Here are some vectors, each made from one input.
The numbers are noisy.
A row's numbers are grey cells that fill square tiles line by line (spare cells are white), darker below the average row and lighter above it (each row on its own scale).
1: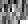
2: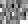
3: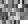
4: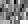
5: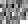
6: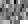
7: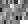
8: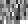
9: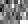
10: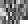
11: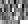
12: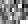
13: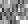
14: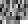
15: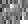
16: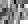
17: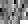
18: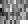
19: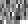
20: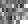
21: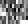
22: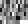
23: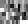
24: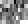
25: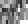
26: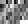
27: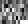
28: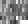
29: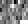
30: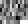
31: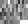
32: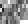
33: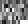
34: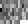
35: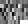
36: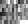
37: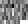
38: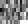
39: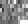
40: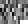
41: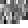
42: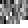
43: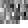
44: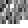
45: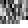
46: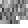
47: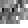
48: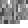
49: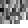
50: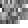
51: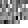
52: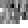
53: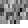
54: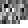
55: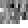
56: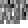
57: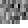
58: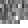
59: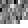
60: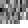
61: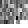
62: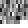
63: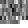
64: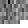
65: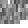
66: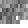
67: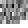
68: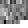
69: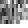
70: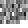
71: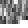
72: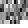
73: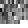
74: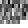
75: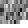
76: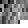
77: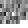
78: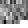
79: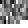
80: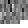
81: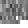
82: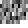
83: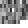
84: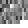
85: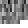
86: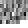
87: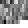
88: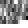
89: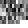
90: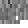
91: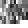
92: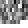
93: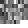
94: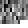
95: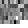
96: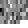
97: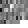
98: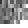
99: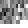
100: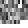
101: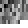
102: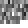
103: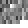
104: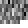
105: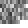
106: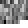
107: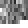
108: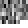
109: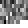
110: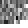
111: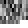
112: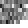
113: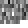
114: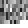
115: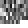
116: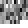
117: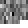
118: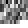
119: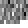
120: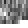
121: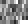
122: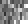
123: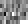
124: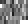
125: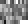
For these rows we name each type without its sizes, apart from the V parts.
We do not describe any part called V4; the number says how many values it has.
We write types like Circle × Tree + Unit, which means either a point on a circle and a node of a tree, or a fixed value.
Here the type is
(Bool × Bool × Bool × Bool × Bool + Tree) × V4.
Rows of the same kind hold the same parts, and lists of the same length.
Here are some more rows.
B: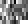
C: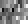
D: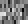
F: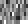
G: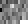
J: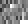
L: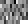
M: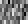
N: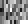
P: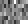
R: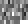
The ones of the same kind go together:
B, C, D, G, J, L, N, P
F, M, R

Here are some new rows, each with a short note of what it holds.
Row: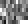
five true/false values and a value of V4
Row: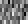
a node of a tree and a value of V4
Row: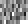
a node of a tree and a value of V4
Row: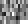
a node of a tree and a value of V4
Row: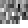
a node of a tree and a value of V4
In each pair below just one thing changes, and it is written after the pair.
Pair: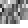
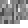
one of the five true/false values
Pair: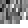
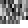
the value of V4
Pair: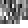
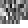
one of the five true/false values
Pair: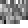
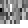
the value of V4
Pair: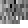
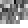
the value of V4
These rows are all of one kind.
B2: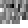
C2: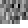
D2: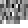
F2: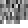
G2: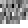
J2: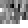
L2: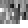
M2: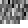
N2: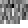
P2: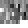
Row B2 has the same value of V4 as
C2, J2, L2 and P2.
